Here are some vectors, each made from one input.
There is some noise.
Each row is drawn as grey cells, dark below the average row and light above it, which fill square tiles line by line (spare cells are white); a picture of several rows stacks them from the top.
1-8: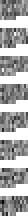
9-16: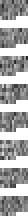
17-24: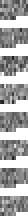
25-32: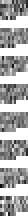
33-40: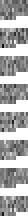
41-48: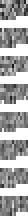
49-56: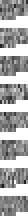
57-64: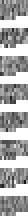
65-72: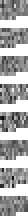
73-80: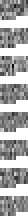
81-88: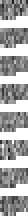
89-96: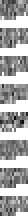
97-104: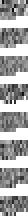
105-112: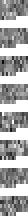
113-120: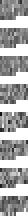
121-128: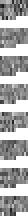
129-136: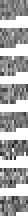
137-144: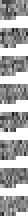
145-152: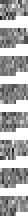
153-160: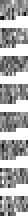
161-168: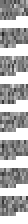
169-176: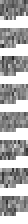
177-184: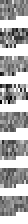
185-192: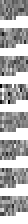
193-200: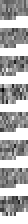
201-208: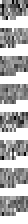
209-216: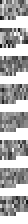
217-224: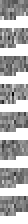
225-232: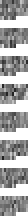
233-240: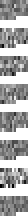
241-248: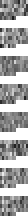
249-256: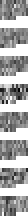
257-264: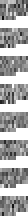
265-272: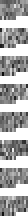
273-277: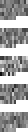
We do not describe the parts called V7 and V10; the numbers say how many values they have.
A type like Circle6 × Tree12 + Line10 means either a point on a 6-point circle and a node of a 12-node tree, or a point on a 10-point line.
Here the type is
Bool × V10 + (Tree14 + Unit) × V7.
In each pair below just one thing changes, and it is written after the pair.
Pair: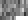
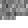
the node of the tree
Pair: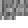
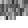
the value of V7
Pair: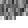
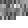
the node of the tree
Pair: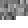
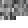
the node of the tree
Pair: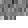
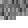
the node of the tree
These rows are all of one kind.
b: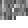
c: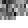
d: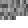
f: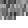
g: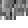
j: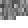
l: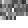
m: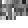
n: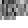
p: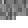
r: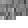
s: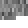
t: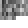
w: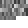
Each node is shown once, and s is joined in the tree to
c and p.
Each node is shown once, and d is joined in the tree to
c and m.
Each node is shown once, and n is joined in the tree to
c and w.
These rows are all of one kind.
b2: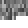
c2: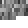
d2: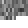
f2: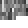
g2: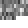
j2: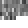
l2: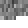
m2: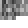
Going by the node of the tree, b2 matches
d2 and f2.
